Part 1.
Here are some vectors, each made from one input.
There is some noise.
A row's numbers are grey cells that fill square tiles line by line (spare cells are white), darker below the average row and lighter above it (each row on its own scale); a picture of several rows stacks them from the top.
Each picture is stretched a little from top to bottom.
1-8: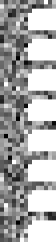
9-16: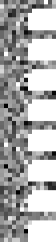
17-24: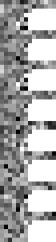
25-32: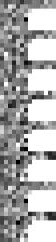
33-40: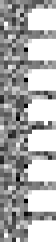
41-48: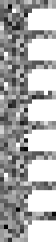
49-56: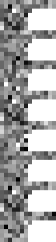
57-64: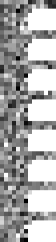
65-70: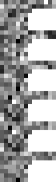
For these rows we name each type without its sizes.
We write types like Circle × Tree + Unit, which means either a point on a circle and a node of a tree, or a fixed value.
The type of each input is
Line.
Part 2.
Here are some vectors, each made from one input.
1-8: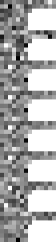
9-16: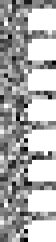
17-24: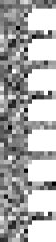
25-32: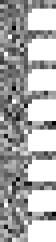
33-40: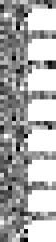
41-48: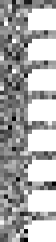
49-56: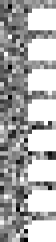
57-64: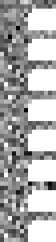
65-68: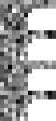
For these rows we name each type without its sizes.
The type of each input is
Line.
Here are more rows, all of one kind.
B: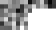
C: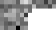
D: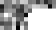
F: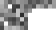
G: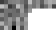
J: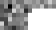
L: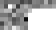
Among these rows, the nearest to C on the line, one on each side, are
D and J.
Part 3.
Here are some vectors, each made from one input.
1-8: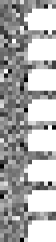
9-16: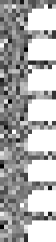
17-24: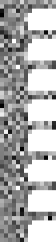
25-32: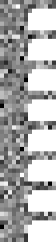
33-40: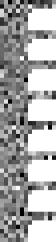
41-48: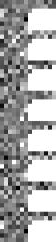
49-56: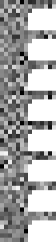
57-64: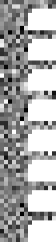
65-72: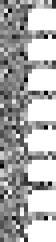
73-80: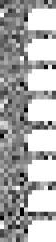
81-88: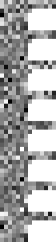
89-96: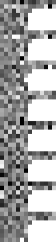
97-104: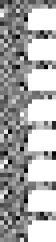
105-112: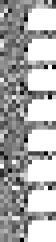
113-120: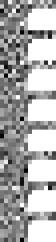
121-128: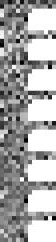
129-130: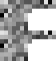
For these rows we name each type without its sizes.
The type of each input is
Bool × Bool × Bool.
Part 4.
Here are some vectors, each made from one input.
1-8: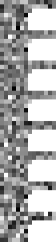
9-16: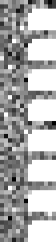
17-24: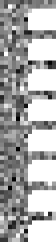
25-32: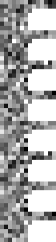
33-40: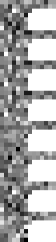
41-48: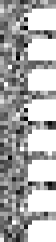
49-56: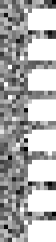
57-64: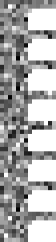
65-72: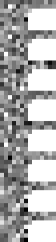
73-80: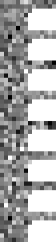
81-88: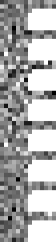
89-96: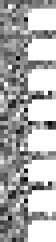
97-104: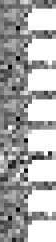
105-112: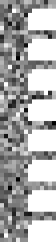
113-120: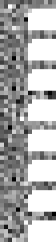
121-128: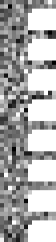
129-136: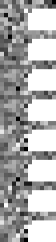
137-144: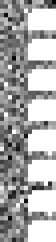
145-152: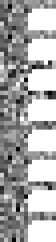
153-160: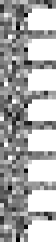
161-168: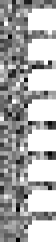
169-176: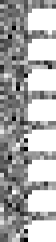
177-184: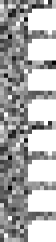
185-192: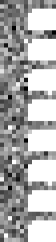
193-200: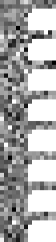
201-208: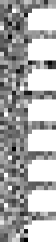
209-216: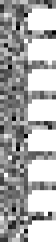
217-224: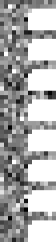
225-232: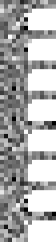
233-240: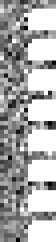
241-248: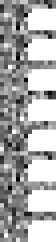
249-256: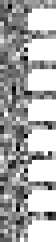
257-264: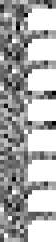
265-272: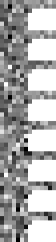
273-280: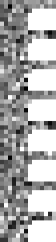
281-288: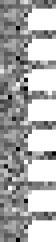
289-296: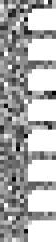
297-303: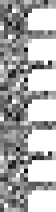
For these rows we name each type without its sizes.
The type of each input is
Line.
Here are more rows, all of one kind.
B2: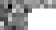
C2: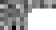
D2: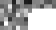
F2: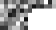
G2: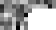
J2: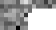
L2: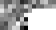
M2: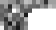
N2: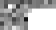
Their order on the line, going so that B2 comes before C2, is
F2, L2, N2, D2, G2, J2, M2, B2, C2.
